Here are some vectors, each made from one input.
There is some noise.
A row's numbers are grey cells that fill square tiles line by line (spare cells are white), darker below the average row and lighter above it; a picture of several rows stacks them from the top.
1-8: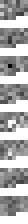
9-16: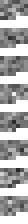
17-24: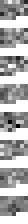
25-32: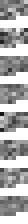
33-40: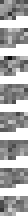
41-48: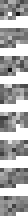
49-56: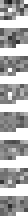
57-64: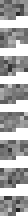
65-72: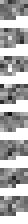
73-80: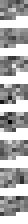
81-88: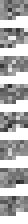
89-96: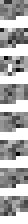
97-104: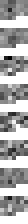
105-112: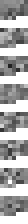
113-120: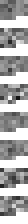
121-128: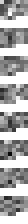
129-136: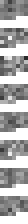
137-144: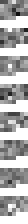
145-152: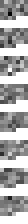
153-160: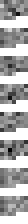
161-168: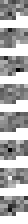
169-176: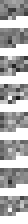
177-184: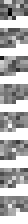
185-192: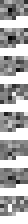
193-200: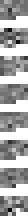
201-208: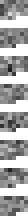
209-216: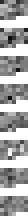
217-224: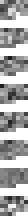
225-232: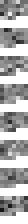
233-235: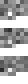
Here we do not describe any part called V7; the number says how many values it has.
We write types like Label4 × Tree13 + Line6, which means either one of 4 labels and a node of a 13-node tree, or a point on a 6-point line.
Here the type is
Label11 × (Line9 + V7) + Line11.
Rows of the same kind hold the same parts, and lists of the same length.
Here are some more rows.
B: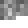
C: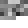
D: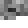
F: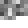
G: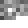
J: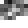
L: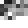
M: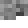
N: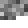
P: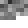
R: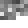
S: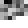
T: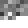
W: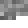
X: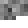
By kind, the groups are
B, C, F, G, L, T
D, P, R, W
J, M, N, S, X

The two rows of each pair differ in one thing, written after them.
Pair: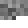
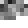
the place on the 9-point line
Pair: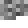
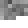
the place on the 9-point line
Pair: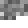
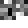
the label
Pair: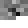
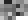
the label
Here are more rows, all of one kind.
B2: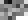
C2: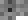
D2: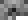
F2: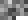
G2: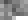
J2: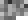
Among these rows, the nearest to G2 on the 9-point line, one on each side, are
C2 and D2.
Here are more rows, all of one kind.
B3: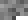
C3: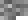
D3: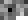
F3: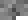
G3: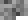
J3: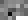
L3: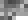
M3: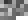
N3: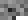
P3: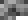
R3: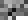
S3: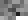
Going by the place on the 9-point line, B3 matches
G3, J3 and M3.
